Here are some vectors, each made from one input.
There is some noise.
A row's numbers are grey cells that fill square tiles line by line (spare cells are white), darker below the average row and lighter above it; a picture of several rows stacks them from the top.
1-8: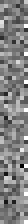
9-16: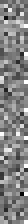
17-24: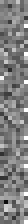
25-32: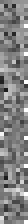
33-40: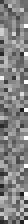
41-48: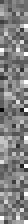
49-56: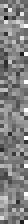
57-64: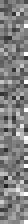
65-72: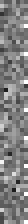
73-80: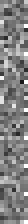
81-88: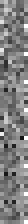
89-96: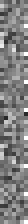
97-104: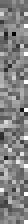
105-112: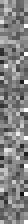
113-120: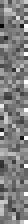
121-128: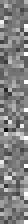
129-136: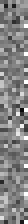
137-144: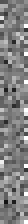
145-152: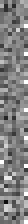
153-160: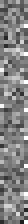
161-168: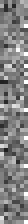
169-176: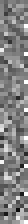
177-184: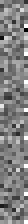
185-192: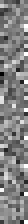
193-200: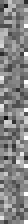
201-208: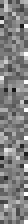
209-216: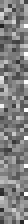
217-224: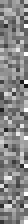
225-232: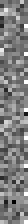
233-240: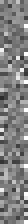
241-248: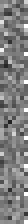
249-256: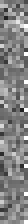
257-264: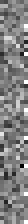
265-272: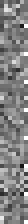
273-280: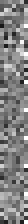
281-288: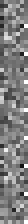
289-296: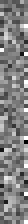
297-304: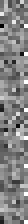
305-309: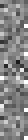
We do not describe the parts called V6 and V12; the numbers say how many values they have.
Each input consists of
a value of V12, together with either a node of a 9-node tree, or a true/false value and a value of V6.
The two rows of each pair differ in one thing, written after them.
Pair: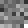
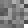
the value of V12
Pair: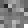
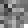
the true/false value
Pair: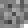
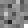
the true/false value
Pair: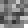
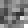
the value of V6
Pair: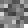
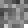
the value of V12
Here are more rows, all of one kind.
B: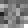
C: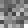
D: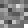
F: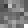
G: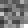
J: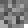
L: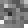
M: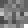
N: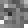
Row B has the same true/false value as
C, G and J.
